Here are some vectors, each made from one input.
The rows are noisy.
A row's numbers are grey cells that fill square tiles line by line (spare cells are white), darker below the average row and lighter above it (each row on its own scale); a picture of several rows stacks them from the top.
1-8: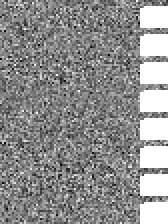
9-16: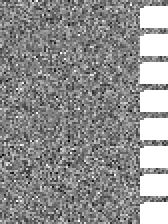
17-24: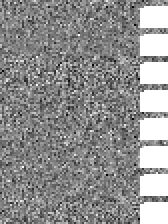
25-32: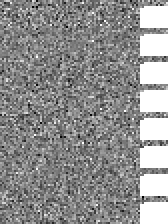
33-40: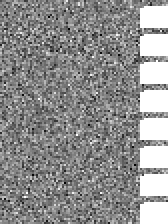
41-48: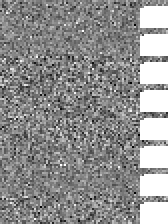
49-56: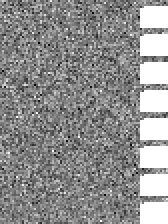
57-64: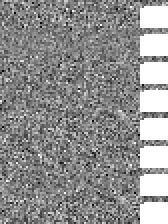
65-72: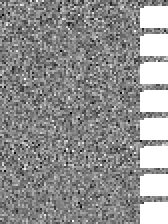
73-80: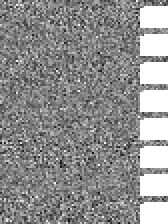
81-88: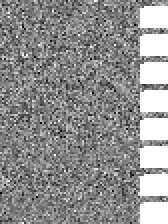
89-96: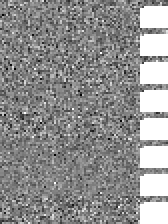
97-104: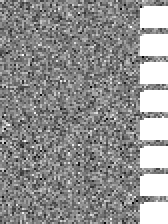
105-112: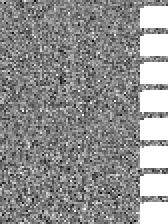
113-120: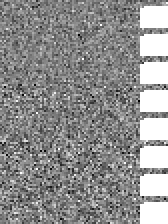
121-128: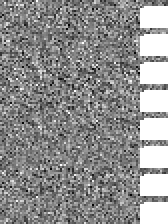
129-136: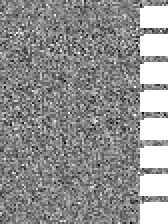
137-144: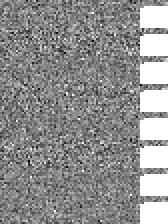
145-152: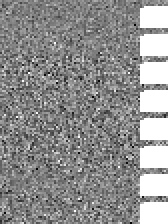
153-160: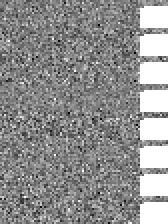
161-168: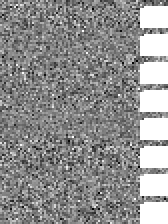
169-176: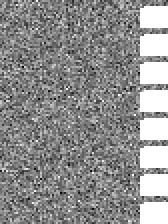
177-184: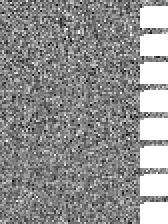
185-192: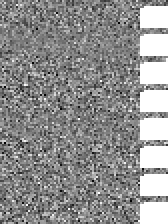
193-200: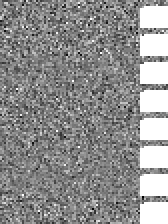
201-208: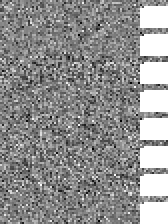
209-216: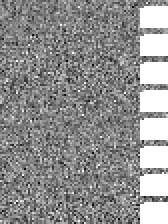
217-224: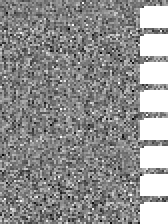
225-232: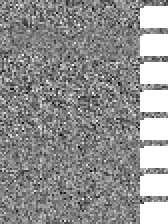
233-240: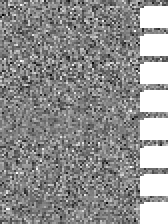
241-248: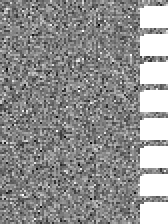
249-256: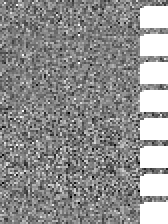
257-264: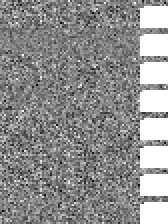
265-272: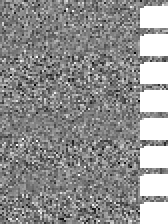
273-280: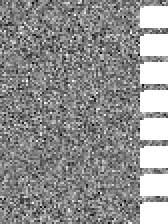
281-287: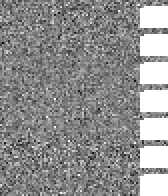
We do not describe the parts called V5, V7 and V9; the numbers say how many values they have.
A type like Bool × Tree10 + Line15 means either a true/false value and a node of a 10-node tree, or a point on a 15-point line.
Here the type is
Bool × Circle11 + (Circle6 + Unit) × V9 + V5 × V7.
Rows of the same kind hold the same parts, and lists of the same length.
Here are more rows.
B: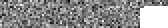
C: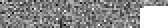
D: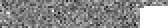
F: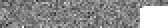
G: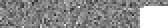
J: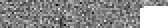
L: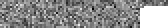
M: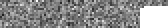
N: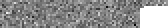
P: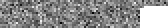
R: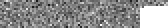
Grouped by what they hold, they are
B, L, M
C, J, P
D, F, G, N
R

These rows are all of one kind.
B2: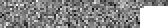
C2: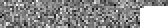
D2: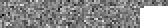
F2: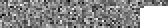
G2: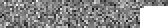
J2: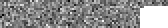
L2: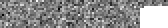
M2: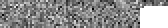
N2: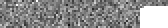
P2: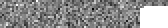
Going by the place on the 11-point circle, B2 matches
C2, D2, G2 and J2.
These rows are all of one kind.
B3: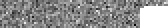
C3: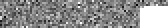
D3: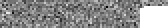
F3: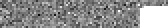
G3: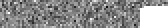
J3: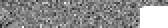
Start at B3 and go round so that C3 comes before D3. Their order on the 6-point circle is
B3, C3, J3, F3, D3, G3.
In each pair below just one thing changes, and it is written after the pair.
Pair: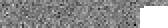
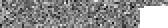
the value of V9
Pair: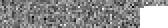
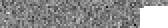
the place on the 6-point circle
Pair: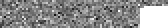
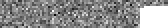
the value of V9
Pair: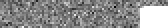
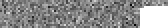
the place on the 6-point circle
